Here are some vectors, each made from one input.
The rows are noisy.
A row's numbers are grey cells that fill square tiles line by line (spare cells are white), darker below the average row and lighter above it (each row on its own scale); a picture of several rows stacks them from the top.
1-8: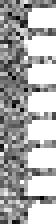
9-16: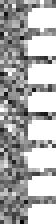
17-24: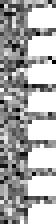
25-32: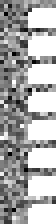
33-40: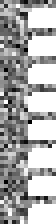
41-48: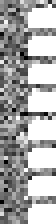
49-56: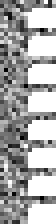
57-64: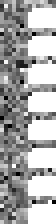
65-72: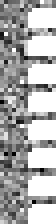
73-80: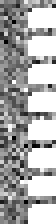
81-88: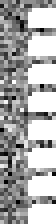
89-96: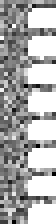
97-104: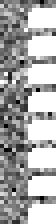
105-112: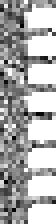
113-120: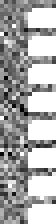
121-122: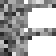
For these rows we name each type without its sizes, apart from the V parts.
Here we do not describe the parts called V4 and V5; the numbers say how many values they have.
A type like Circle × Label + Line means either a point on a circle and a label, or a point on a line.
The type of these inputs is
(Bool × Bool × Bool + V4) × V5 + Label.
